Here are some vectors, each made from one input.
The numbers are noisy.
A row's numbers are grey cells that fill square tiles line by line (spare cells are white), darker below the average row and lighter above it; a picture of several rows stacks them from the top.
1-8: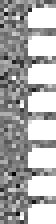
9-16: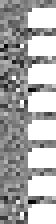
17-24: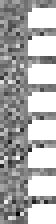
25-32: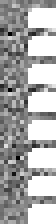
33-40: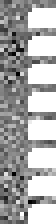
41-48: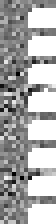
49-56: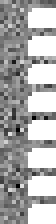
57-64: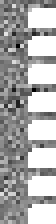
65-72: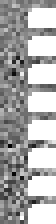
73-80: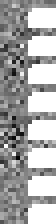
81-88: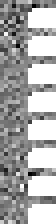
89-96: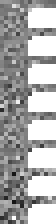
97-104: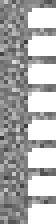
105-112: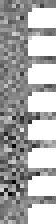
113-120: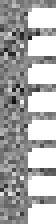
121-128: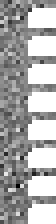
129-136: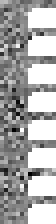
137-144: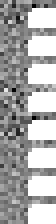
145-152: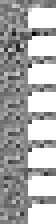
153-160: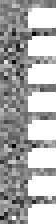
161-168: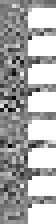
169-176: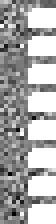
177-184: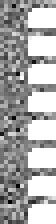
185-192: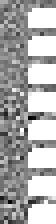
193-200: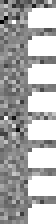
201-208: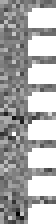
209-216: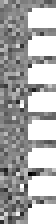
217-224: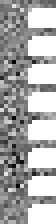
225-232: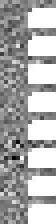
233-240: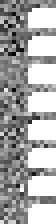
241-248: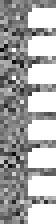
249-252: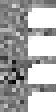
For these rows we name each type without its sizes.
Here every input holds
either a point on a line and a true/false value, or a node of a tree.
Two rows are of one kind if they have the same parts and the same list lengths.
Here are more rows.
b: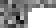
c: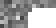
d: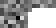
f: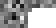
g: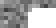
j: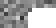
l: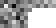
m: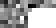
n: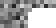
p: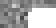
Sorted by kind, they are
b, d, f, l, m, n
c, g, j, p

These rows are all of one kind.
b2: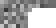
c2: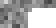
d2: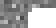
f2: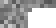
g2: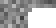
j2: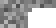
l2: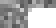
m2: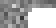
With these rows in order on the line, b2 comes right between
d2 and j2.
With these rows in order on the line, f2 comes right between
c2 and j2.
